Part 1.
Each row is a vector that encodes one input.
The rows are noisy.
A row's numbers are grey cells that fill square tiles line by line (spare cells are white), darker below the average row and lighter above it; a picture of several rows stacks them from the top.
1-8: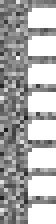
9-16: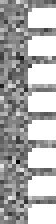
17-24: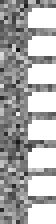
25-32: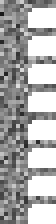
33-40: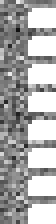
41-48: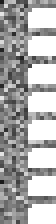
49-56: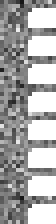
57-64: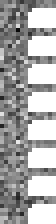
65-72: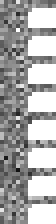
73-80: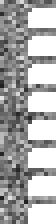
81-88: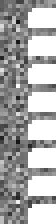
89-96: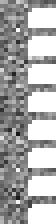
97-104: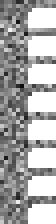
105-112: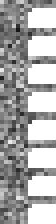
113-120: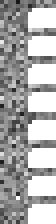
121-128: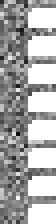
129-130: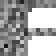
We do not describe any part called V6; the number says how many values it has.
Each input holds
either a point on a 7-point line and a point on an 8-point line, or a point on a 10-point line, or a value of V6.
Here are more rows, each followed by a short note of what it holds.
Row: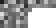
a point on a 10-point line
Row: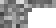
a point on a 7-point line and a point on an 8-point line
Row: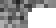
a value of V6
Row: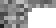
a point on a 7-point line and a point on an 8-point line
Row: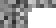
a point on a 10-point line
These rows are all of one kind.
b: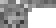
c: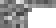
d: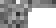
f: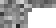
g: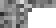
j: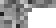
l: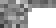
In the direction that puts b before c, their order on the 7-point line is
d, b, l, c, f, g, j.
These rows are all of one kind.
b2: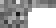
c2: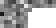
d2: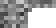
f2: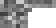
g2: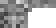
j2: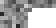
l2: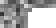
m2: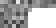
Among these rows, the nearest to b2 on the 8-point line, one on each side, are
c2 and f2.
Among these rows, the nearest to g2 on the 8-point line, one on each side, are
d2 and j2.
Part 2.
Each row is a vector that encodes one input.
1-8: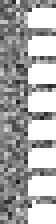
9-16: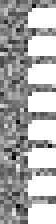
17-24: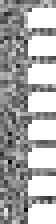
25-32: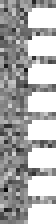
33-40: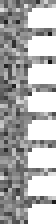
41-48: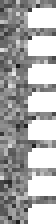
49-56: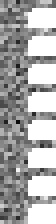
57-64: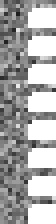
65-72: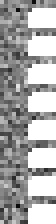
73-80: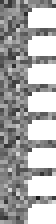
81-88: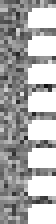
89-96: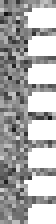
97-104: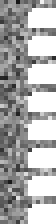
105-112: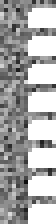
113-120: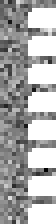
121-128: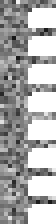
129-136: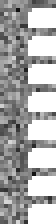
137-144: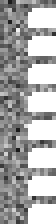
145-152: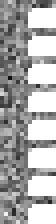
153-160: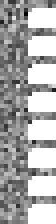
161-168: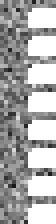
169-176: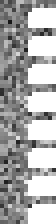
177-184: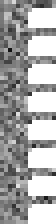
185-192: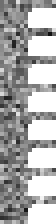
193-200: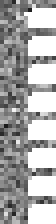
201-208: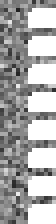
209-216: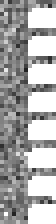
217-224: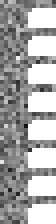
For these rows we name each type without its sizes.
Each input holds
a label and a node of a tree, together with either a fixed value, or a node of a tree.
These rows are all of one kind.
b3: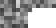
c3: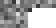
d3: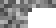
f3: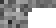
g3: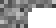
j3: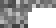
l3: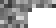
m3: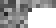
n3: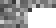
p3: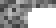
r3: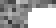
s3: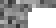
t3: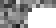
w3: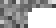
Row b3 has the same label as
f3, p3, r3 and s3.
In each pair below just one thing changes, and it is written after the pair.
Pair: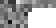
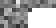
the node of the tree
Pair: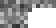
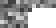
the node of the tree
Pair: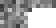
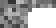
the label
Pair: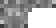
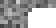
the label
